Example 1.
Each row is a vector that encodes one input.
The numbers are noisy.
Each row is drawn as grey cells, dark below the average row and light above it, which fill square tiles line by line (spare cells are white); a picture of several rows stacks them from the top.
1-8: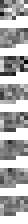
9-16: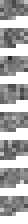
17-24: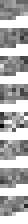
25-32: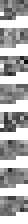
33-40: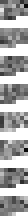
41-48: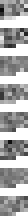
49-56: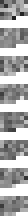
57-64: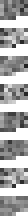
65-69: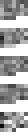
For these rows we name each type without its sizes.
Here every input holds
either a fixed value, or a point on each of two lines.
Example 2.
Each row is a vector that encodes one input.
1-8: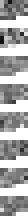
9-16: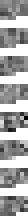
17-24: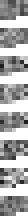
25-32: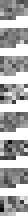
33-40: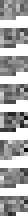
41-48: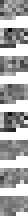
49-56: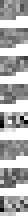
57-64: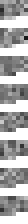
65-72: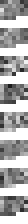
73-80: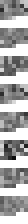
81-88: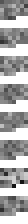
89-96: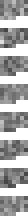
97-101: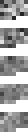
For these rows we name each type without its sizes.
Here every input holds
either a fixed value, or a point on each of two lines.
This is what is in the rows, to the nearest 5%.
About 5% of them hold a fixed value. The rest hold a point on each of two lines.
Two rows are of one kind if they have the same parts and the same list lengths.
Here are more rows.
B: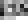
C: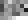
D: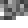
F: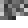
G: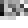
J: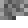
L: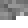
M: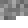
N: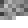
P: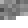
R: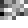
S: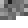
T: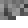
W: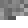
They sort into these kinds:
B, C, D, F, G, J, L, M, N, P, S, T, W
R

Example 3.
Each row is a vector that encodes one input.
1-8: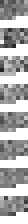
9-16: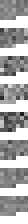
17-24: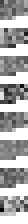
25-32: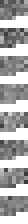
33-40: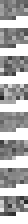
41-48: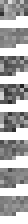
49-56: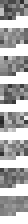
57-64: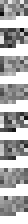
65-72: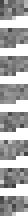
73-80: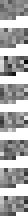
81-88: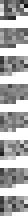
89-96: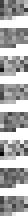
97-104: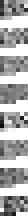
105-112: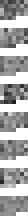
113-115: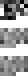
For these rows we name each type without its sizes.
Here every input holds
a point on a line.
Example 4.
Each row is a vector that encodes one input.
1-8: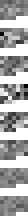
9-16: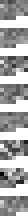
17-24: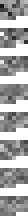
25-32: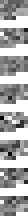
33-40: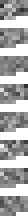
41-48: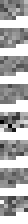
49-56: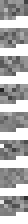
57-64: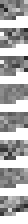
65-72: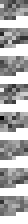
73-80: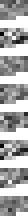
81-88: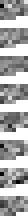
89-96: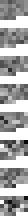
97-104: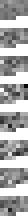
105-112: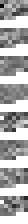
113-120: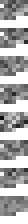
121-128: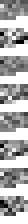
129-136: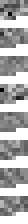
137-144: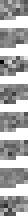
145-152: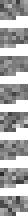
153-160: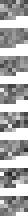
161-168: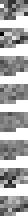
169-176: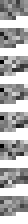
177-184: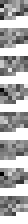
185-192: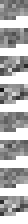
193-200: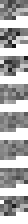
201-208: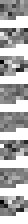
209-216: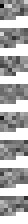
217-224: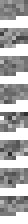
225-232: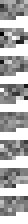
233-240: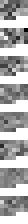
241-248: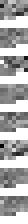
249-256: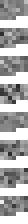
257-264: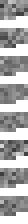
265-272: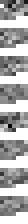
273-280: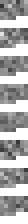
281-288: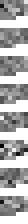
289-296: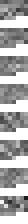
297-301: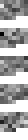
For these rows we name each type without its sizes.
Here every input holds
a point on a circle.
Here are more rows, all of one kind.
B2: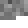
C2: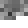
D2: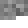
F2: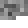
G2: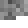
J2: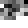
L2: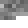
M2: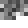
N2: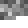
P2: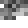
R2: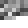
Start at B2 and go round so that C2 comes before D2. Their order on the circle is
B2, M2, C2, J2, F2, D2, L2, P2, N2, R2, G2.
